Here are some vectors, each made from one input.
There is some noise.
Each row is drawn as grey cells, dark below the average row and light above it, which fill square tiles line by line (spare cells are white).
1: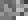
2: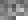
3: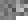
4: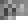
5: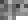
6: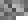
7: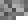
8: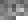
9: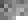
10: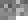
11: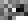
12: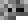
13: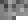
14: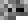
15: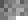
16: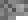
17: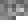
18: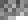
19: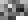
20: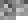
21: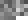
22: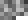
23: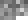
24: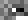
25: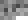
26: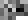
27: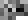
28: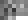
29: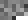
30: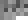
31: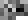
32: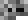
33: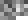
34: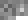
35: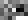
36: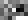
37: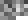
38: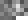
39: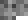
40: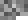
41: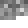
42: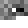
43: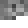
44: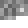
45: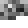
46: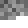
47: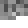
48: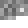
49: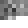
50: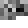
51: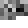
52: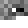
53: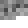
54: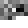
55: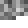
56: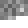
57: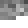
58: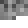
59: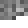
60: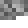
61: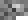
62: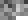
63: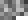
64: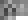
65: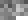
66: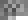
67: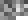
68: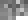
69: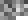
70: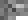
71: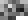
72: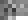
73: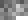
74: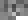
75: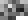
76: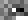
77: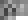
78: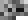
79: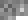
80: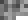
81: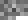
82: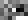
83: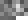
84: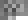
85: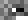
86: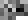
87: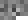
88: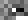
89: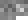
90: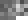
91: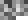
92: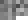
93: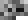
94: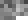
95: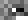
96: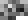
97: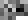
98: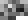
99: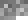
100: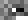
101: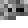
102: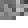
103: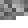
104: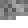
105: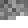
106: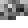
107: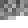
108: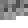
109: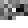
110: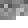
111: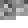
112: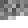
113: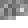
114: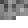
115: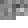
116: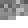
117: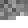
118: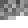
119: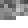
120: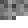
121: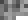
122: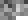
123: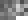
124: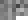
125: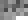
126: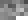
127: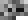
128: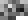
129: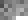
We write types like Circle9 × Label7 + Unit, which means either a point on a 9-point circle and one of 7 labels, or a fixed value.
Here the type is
Line6 + Line7 × Tree11.
